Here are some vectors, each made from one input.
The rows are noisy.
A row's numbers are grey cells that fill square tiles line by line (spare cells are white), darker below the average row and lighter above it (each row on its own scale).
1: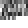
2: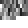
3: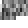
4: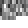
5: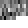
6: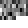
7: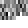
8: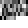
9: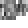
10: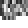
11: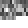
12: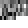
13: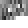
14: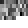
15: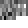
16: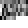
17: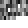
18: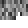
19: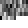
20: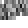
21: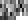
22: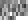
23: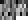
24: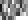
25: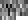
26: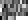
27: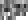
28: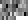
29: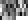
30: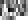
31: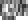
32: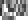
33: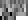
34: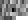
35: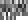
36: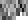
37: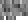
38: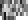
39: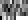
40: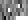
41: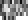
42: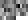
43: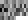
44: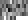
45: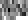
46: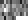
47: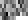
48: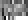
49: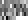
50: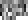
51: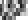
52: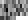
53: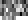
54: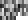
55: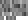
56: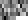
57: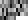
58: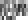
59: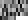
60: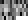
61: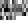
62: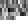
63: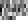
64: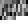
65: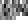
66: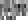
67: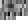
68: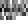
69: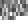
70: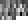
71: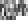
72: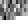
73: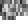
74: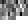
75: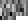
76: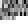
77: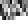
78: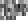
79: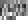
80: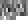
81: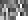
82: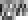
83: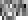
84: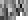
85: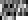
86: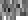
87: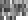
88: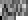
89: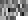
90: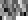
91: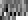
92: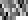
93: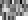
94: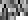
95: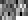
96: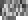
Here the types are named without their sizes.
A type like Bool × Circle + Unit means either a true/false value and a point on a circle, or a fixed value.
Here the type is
(Bool × Bool × Bool + Unit) × Label × Label.
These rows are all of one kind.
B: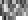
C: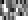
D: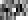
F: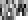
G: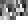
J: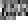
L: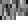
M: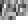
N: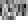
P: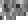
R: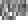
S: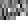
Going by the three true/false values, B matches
G, L, M and S.
